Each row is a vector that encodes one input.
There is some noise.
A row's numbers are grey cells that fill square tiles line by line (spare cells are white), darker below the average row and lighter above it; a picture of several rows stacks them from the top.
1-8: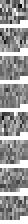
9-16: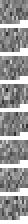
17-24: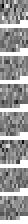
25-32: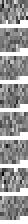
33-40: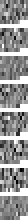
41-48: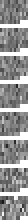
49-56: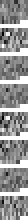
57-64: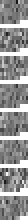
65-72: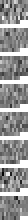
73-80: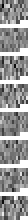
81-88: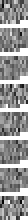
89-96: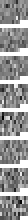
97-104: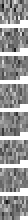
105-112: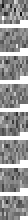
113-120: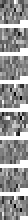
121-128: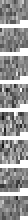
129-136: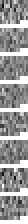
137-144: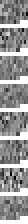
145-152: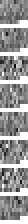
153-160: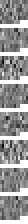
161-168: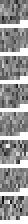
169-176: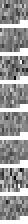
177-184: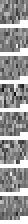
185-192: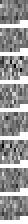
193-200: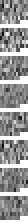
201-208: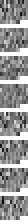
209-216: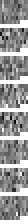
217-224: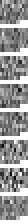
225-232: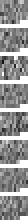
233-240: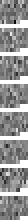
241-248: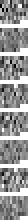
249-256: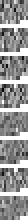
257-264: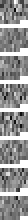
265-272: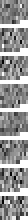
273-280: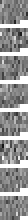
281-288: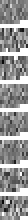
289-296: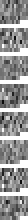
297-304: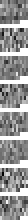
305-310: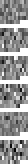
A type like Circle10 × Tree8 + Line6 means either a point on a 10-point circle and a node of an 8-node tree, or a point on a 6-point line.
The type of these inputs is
(Bool × Bool × Bool + Unit) × Line9 + Line10.
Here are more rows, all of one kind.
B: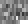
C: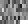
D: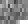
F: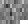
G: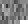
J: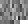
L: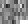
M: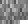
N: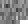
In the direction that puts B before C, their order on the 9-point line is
D, M, F, B, J, N, L, C, G.
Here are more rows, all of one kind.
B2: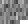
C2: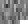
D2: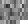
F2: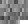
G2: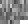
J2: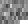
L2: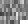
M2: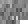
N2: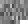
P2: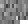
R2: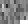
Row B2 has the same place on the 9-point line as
L2, N2 and P2.
